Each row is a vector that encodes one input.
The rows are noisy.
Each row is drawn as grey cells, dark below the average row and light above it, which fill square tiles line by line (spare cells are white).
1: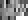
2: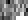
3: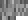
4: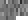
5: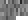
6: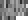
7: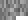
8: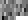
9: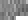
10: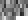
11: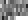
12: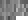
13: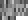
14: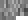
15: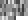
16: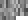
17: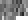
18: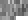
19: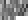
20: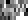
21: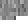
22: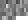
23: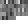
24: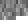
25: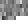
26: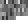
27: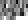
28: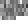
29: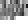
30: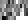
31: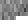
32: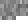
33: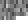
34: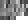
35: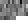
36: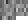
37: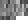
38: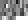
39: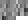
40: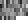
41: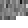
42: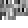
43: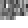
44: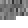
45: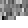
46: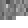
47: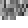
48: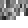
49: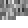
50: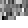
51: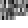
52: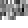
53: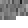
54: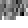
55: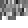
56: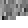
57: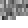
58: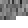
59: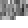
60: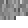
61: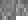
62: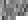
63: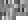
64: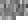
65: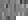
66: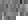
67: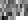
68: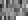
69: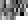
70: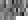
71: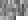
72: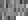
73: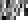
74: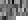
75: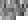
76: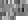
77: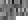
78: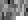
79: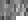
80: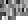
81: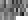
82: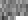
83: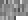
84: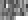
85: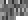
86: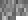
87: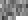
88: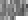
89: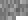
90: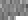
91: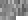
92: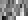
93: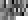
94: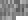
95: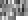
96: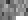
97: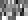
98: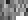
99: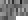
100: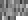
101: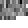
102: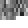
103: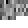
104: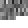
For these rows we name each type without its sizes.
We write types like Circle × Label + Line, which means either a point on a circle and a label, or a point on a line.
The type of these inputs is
Circle + Line.
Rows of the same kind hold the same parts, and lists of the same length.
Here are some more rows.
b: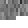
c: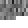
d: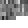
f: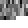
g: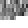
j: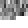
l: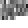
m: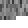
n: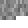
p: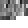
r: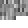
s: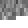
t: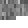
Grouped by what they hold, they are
b, c, d, f, m, p, s, t
g, j, l, n, r

